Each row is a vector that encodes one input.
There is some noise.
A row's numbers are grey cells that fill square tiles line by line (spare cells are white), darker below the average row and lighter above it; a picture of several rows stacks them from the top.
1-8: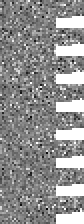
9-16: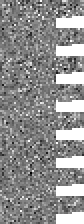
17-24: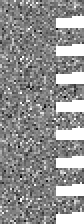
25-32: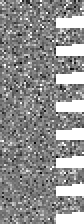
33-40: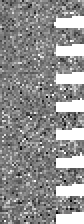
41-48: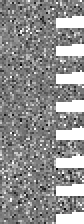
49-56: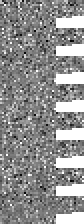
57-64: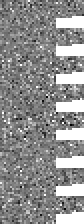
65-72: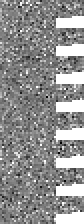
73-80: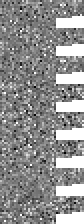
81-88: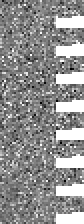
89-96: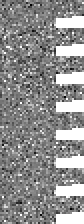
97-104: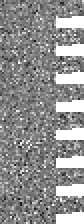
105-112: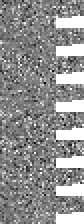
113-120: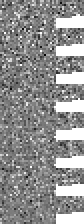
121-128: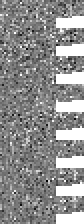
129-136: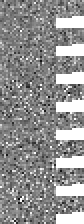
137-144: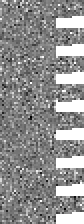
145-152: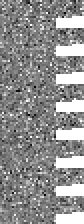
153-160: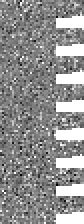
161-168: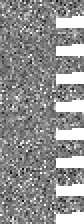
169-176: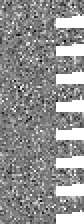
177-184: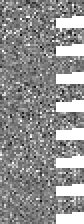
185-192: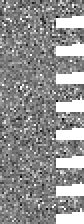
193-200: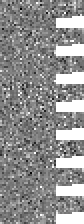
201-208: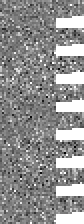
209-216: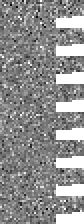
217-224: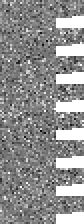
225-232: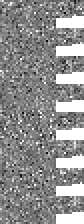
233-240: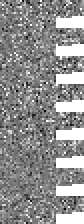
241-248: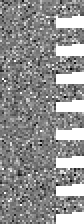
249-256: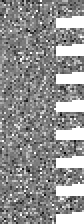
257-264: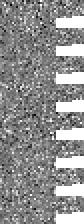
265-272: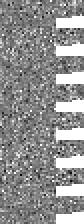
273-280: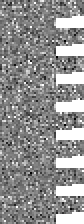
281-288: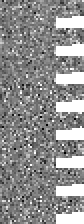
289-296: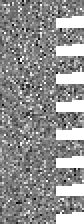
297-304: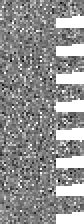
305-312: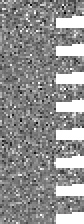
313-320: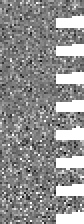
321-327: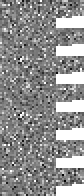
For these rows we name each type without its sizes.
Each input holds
a point on a line, together with either a point on a line, or a node of a tree.
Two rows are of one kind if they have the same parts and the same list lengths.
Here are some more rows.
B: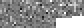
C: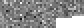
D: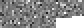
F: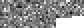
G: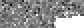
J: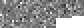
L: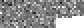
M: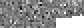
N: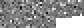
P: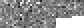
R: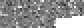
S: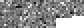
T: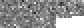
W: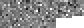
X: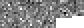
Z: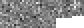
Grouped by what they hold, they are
B, C, D, G, J, L, M, N, P, R, T, Z
F, S, W, X

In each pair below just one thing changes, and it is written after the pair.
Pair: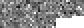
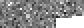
the node of the tree
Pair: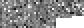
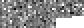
the place on the line
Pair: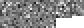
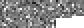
the node of the tree
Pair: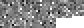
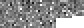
the place on the line
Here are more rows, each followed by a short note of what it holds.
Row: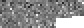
a point on each of two lines
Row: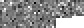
a point on a line and a node of a tree
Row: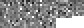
a point on a line and a node of a tree
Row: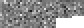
a point on each of two lines
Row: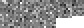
a point on each of two lines
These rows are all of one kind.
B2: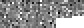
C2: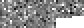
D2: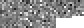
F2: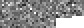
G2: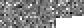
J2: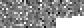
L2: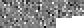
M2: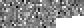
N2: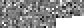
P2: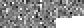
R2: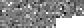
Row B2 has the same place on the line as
J2, L2 and P2.
